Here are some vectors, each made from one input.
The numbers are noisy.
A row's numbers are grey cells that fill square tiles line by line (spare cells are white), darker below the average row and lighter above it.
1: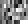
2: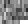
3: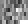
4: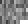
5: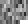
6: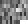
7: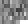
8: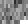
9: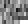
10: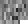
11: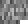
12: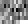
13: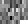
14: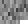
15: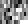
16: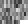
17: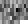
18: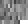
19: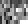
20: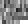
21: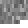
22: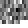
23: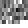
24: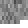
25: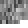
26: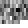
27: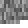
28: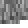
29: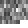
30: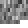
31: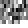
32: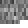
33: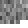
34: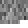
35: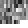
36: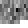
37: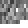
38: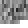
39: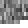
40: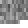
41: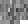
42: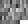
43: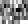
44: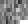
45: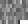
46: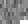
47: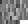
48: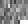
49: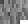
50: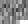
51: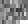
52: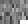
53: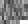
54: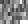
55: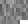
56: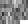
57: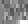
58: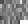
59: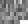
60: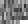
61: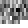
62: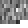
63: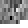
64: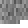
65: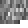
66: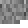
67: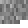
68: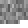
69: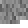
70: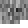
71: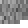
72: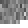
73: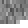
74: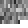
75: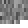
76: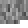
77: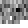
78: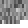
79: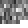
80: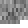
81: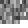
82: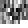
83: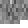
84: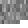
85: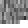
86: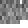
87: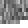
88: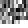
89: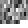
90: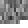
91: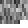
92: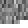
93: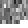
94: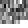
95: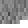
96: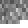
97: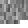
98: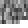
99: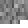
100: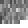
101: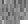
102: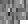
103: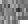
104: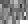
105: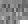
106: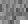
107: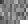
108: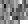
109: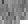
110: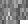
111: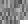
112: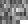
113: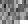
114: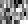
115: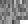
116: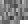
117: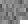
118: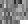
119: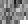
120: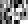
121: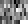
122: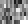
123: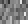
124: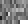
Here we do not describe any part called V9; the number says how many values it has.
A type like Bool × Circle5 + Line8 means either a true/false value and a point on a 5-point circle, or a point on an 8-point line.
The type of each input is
(Bool × Circle6 + Unit) × V9 + Line4.
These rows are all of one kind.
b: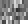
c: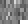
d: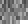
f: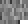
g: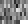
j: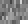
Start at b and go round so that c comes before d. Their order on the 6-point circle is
b, j, g, c, f, d.
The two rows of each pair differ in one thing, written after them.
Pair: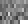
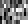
the place on the 6-point circle
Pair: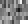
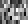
the true/false value
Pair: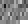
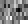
the value of V9
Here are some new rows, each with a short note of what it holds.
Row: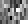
a point on a 4-point line
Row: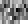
a value of V9
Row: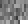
a point on a 6-point circle, a true/false value and a value of V9
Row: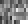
a point on a 6-point circle, a true/false value and a value of V9
